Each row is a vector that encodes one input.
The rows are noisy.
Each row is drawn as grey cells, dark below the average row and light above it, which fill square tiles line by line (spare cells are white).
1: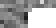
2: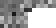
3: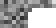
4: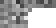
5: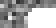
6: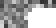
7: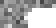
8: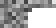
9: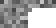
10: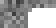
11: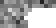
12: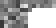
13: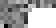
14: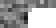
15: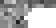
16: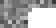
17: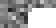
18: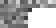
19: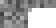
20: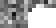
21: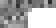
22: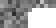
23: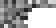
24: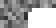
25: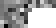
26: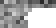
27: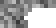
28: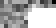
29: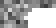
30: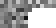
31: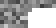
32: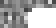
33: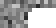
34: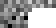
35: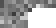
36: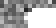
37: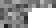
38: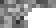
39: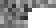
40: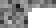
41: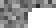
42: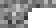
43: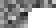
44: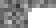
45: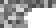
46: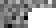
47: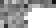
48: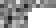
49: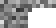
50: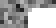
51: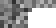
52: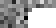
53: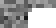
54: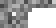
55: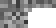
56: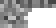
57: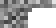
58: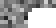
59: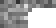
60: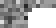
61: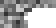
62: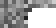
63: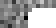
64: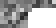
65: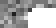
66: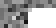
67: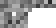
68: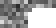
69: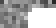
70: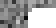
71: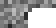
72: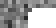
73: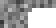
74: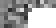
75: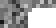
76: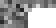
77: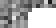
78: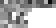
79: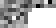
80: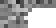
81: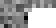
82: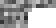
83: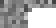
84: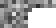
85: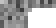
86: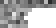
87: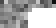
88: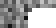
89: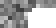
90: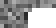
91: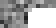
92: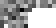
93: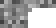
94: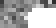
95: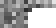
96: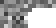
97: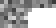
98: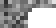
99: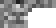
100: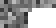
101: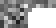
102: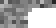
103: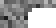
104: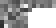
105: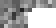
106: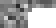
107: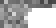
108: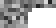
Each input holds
a point on an 11-point circle, together with either a point on a 6-point line, or a point on a 7-point line.
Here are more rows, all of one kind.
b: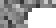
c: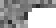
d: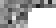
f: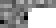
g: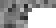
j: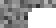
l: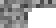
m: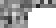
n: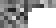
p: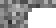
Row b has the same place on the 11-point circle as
c, d and m.
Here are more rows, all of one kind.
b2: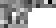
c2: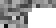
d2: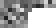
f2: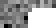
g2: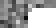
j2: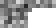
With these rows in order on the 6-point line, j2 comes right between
d2 and g2.
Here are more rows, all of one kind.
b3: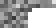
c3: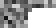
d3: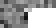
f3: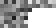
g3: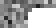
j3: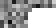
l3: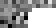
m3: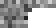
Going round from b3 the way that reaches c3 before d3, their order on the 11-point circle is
b3, j3, g3, c3, d3, l3, m3, f3.
